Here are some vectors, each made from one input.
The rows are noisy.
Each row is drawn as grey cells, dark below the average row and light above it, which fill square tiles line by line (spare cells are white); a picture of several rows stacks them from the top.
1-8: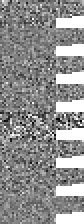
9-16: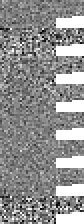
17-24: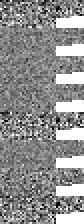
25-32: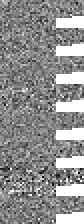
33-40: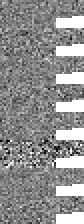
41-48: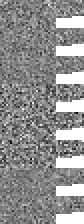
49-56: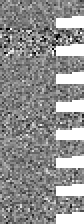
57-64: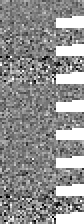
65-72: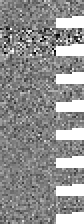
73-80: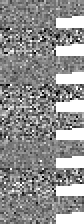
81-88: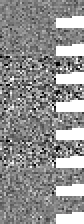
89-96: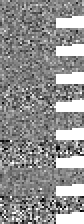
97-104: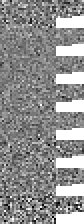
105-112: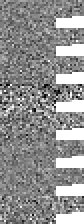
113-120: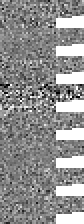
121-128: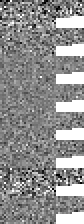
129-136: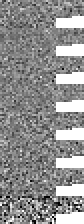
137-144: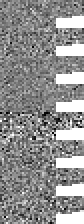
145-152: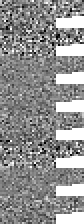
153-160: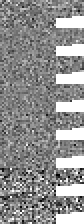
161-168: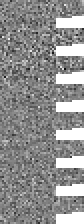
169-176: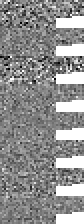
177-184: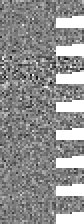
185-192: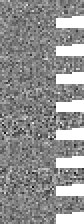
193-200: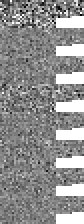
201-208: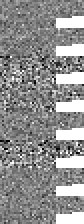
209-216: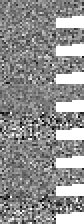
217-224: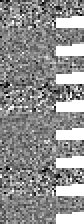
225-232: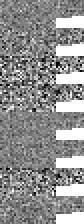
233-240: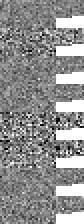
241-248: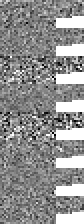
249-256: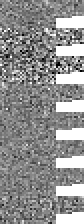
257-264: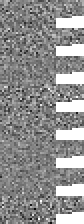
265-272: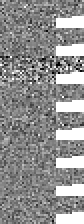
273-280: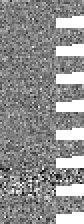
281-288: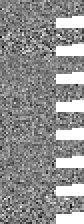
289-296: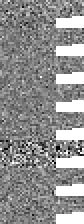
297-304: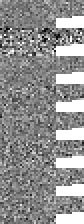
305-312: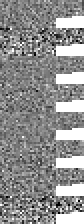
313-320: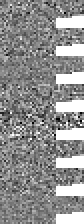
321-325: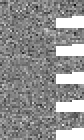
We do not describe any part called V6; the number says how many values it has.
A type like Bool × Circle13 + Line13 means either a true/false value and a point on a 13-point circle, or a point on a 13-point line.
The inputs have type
Bool × Bool × Bool × (Circle14 + V6) + Line8.
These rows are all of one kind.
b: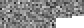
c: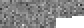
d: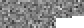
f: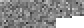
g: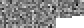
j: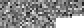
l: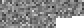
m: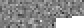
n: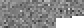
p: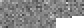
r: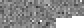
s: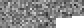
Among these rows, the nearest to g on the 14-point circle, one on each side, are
j and r.
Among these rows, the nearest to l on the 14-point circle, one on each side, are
d and j.
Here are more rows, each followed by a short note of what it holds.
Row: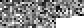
a point on an 8-point line
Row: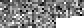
a point on an 8-point line
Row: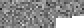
a point on a 14-point circle and three true/false values
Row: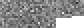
three true/false values and a value of V6
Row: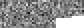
three true/false values and a value of V6
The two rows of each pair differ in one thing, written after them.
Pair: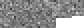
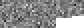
the value of V6
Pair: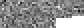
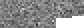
the value of V6
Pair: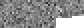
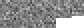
the value of V6
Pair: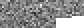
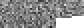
the value of V6
